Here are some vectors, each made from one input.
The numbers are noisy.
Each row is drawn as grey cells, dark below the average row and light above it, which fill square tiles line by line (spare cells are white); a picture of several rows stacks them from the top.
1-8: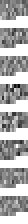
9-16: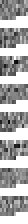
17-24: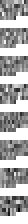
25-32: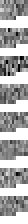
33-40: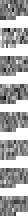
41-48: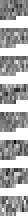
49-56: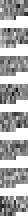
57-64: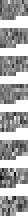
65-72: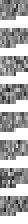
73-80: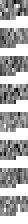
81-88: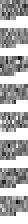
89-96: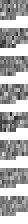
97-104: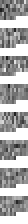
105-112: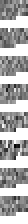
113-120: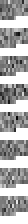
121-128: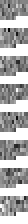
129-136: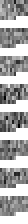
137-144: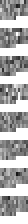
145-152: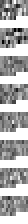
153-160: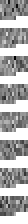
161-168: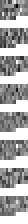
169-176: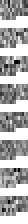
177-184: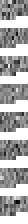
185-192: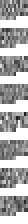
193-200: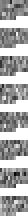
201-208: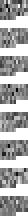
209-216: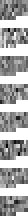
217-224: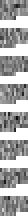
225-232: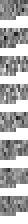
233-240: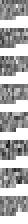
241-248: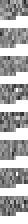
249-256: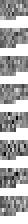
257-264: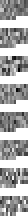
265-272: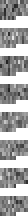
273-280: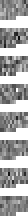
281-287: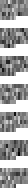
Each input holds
one of 11 labels, together with either a point on a 6-point circle and a true/false value, or a fixed value.
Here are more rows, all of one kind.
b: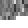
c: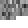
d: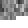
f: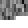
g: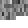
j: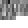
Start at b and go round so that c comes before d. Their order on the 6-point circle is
b, f, j, c, d, g.
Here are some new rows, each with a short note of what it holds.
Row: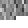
one of 11 labels
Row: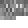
a point on a 6-point circle, one of 11 labels and a true/false value
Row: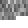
a point on a 6-point circle, one of 11 labels and a true/false value
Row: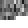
a point on a 6-point circle, one of 11 labels and a true/false value
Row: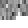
a point on a 6-point circle, one of 11 labels and a true/false value
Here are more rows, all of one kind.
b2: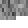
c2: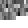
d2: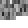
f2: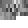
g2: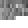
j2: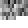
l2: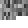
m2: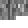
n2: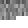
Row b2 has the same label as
j2, l2 and m2.
